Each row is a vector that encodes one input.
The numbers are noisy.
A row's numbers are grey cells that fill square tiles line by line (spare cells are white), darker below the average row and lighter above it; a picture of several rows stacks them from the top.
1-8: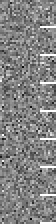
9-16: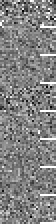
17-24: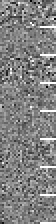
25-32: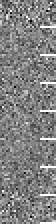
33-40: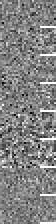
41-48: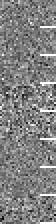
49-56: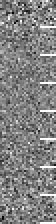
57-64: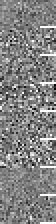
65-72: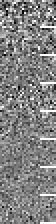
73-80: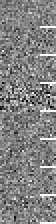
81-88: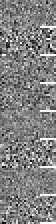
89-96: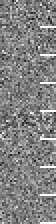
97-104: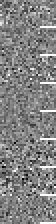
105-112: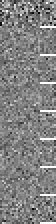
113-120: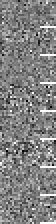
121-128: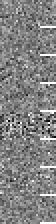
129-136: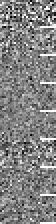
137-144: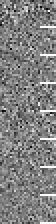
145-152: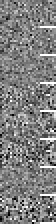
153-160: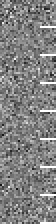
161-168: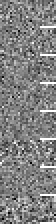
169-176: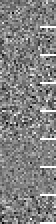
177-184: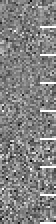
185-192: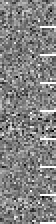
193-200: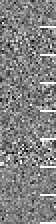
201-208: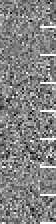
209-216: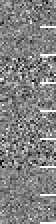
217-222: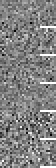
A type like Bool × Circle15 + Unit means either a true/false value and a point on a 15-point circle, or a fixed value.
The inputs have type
((Bool × Bool × Bool + Tree9) × Circle6 + Tree8 × Tree8) × Tree8.
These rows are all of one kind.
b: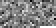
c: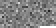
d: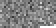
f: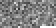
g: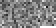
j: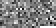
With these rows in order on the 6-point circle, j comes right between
f and g.
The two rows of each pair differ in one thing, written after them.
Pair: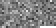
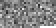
the node of one of the two trees
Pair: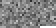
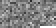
the place on the 6-point circle
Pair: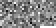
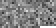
the node of one of the two trees
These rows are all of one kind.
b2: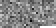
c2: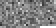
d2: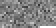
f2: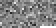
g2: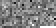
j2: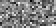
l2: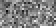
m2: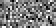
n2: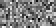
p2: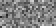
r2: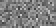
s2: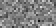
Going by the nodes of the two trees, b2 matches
j2 and n2.
